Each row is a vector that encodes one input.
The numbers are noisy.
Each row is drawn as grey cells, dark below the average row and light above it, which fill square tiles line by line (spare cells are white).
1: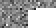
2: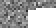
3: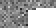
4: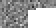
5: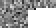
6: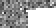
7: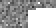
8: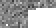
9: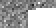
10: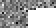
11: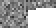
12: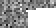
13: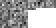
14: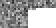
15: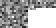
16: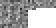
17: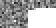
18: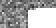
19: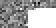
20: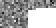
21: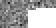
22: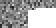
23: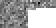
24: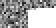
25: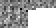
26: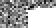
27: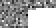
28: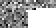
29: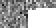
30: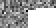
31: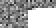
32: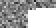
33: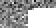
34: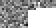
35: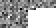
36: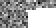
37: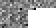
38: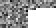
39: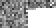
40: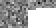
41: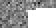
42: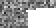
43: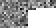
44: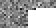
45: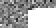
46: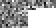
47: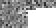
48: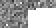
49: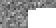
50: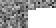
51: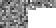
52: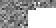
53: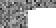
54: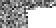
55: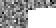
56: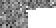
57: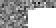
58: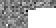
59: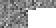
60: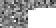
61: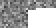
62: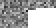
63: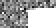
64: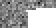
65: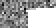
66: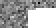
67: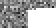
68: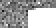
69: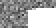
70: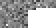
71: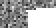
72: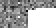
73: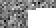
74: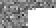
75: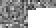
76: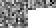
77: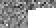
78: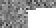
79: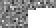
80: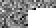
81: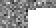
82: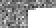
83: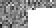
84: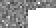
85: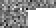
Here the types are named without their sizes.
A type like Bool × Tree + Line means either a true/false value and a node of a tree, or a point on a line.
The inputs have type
Bool × (Label + Line).
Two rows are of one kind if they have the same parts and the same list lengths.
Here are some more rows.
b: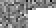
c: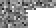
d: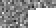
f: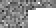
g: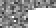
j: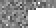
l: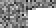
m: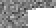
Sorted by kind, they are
b, c, g, l, m
d, f, j

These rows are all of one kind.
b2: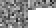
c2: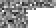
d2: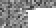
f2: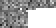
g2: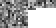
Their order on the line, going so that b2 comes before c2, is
b2, c2, g2, d2, f2.
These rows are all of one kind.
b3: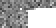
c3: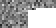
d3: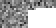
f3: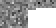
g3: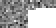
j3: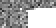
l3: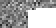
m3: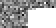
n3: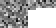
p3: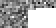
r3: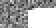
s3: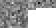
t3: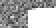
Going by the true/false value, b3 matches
j3, m3, r3 and t3.
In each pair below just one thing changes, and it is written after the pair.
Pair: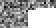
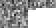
the true/false value
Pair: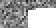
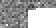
the label
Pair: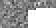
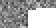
the true/false value
